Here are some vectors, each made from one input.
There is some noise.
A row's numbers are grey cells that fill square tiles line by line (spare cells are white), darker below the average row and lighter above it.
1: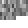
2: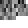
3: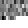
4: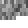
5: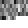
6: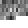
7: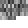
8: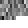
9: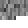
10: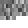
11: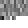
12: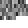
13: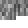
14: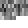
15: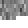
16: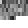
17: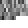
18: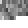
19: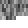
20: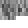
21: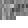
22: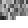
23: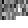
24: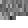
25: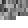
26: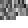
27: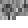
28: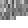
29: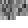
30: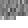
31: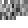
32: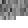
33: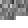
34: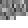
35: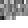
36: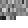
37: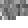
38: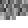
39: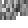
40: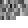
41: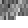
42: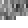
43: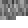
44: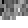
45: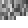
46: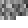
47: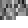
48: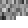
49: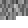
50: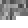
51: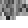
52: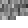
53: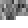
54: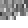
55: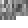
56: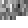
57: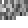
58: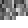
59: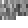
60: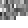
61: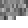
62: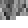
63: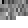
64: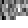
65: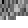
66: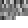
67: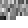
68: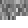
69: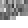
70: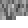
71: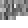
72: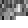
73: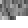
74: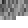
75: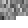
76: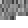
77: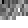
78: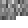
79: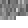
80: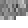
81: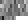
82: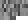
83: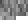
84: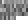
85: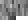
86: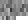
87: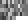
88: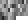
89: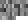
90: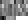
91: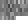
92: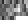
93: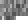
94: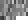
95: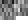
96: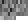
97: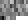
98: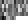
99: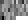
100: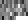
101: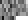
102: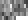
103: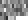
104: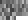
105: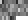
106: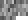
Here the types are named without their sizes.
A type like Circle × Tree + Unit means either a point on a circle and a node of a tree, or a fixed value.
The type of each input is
(Bool × Bool × Bool + Line) × Tree.
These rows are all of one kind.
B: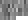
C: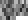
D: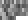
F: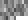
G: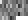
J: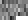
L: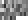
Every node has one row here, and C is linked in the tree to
D.
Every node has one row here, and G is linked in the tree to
B and J.
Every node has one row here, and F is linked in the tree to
B and L.
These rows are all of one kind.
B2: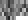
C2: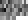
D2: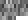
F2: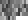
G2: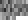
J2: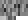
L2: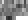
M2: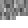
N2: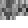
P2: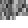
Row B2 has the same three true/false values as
M2, N2 and P2.
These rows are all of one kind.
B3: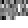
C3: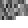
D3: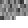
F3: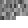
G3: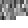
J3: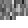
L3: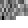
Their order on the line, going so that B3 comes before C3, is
G3, L3, B3, D3, F3, C3, J3.
